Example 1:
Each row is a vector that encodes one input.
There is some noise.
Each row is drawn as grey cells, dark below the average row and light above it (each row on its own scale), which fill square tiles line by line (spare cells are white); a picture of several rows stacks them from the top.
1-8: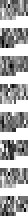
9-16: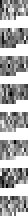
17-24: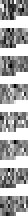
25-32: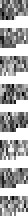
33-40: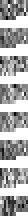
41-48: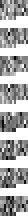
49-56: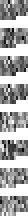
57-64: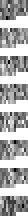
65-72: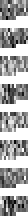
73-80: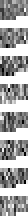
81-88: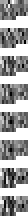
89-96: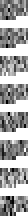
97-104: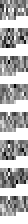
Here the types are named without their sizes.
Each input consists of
a true/false value, together with either a point on a circle, or a fixed value.
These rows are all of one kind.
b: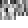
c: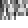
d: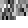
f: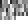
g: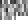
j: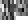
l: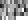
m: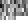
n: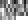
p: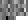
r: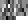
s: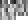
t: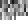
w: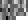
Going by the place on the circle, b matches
d, g, r and s.
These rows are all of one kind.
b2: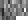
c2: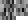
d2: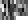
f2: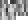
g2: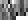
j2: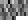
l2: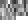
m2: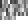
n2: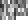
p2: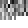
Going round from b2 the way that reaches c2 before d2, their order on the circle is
b2, m2, f2, c2, p2, d2, l2, j2, g2, n2.
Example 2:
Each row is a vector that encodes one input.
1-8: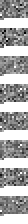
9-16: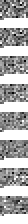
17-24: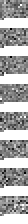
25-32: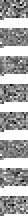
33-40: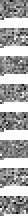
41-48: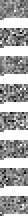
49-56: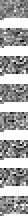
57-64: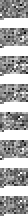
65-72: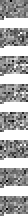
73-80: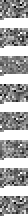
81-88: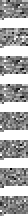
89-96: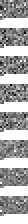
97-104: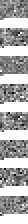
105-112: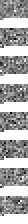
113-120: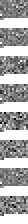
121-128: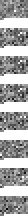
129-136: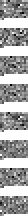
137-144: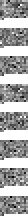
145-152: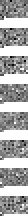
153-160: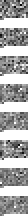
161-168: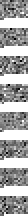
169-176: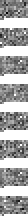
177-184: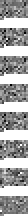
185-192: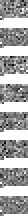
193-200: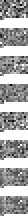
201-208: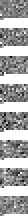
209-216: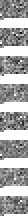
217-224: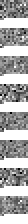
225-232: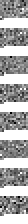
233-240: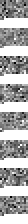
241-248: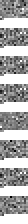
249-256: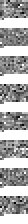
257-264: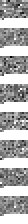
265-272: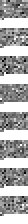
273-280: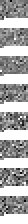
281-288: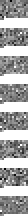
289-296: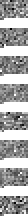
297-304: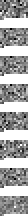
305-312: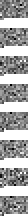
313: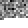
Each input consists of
either a point on a 10-point line, or a point on a 12-point line.
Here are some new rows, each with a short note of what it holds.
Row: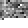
a point on a 12-point line
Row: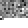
a point on a 10-point line
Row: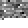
a point on a 12-point line
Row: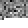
a point on a 10-point line
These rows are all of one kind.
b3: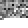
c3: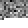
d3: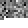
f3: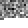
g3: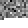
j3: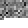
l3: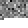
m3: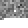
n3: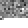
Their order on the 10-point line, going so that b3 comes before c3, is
m3, b3, n3, f3, l3, g3, c3, d3, j3.
